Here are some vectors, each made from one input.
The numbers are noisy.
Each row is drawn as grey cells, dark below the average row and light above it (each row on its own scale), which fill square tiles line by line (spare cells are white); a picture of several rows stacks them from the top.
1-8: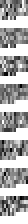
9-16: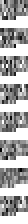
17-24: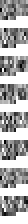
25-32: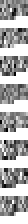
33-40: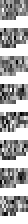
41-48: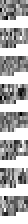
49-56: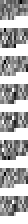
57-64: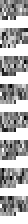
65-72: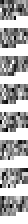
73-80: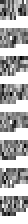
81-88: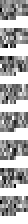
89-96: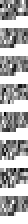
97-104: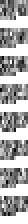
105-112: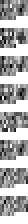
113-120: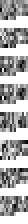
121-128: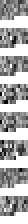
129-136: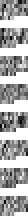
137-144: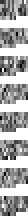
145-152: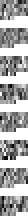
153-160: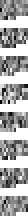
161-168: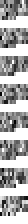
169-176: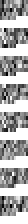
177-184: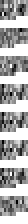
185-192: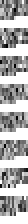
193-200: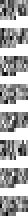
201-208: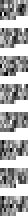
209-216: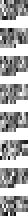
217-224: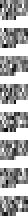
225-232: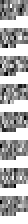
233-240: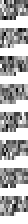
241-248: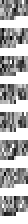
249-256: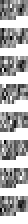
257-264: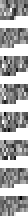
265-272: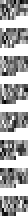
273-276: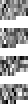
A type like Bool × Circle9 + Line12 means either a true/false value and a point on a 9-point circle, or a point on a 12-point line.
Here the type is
Bool × Bool × Bool + Line10 + List3(Line6).
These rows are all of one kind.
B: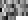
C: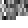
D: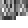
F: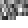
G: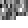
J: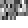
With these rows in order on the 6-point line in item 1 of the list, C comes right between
D and F.
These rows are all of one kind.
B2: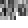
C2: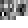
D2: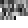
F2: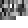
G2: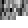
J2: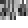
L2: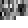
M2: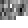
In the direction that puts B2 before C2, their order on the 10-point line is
J2, B2, D2, F2, L2, C2, M2, G2.
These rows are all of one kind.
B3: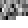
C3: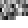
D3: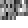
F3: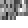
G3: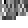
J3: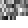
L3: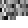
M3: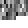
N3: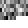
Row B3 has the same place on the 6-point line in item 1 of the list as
C3, L3 and N3.
